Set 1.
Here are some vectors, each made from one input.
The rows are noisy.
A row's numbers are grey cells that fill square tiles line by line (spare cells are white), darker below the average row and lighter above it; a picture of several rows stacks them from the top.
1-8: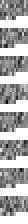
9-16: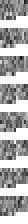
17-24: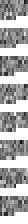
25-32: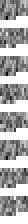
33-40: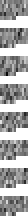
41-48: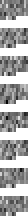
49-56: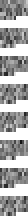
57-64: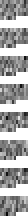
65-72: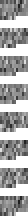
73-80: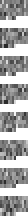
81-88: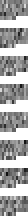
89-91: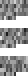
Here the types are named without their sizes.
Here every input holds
either a point on a circle, or a node of a tree.
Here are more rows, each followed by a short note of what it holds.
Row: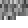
a node of a tree
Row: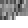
a point on a circle
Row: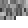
a point on a circle
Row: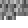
a node of a tree
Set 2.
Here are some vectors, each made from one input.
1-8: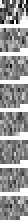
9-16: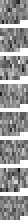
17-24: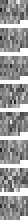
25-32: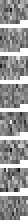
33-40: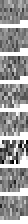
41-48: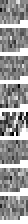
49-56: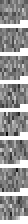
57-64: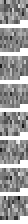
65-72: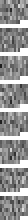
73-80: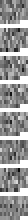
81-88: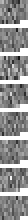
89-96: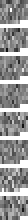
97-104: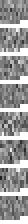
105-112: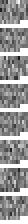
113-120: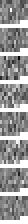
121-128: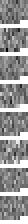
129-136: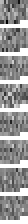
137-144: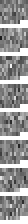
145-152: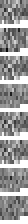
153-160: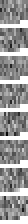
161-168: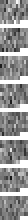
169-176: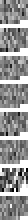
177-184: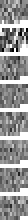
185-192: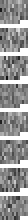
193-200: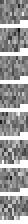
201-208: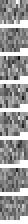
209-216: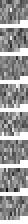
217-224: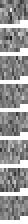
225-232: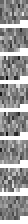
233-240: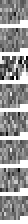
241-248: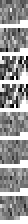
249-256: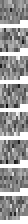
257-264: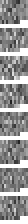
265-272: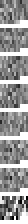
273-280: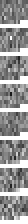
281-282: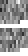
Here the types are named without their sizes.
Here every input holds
a list of points on a line.
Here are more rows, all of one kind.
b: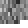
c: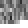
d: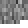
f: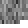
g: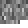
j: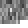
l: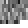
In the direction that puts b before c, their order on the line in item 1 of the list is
l, b, f, d, g, j, c.
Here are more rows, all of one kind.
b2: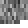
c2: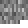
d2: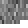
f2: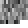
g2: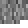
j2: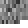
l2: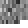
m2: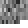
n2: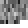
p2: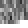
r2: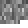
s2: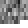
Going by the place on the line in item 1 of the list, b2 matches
j2, l2, m2 and s2.
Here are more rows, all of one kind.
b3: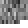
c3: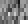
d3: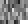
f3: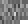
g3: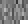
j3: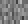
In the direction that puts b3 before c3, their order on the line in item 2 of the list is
f3, b3, g3, j3, d3, c3.
